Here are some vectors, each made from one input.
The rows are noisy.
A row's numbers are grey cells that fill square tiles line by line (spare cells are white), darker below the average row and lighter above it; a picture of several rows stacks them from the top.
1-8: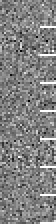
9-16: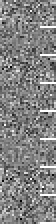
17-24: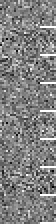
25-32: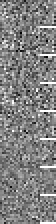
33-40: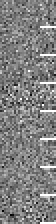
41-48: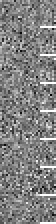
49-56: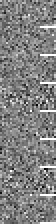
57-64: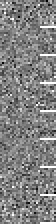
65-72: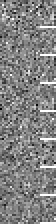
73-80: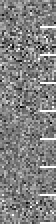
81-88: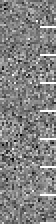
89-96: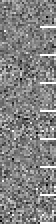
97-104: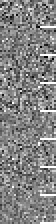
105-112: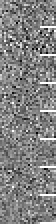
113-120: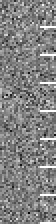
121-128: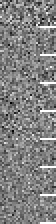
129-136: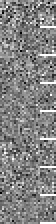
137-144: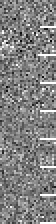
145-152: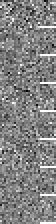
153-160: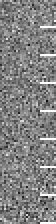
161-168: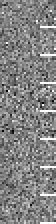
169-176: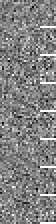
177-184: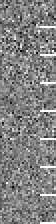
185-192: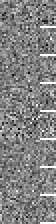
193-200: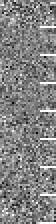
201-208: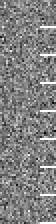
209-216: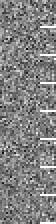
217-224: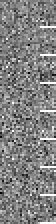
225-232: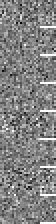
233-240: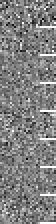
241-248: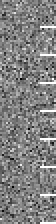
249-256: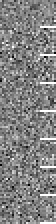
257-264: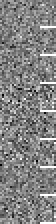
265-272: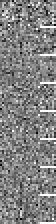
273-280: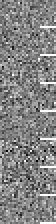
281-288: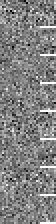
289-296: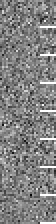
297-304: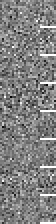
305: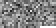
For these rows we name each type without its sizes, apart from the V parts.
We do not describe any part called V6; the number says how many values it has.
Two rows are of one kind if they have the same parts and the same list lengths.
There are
2 kinds of row.
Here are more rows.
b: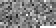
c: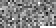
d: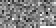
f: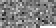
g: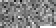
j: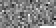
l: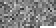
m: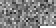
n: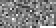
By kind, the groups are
b, f, g, j, l
c, d, m, n

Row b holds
a point on a circle, a label and a value of V6.
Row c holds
a node of a tree.
